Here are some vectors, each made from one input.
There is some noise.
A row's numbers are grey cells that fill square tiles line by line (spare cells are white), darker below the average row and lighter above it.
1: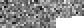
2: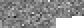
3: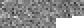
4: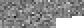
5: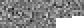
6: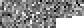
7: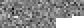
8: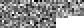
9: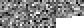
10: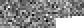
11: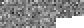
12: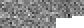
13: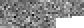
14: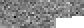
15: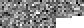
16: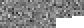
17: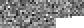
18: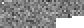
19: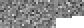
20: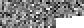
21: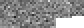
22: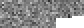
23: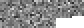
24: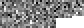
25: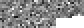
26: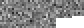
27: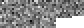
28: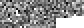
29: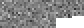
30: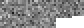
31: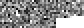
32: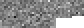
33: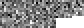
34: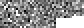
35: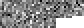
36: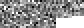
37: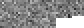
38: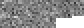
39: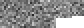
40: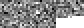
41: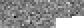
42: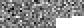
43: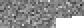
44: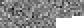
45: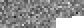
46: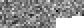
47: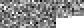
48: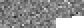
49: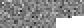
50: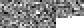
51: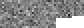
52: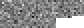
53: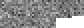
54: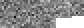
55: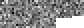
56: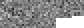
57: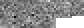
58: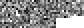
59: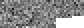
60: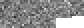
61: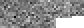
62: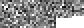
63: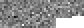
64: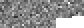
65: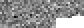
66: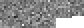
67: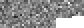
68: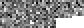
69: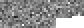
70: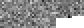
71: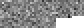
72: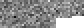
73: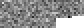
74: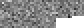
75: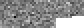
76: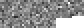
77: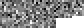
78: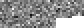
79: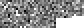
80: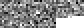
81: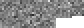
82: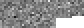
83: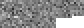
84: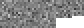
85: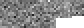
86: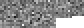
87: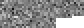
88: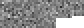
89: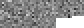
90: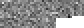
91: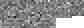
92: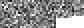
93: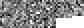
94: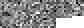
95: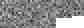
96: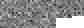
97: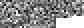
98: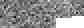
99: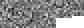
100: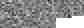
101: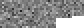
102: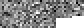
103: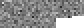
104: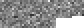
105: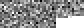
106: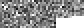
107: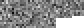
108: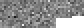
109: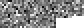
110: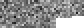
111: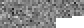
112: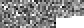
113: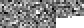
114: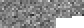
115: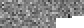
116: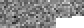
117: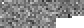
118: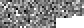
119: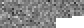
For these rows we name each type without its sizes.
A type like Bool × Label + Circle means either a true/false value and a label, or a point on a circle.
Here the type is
Bool × Tree + Line.
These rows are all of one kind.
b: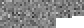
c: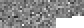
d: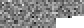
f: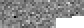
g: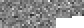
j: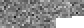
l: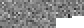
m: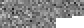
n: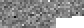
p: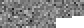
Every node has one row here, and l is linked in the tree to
b.
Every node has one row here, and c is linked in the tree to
n.
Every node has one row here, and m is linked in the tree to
j.
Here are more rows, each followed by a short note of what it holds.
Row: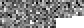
a point on a line
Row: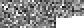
a point on a line
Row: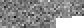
a node of a tree and a true/false value
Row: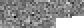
a node of a tree and a true/false value
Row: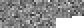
a node of a tree and a true/false value
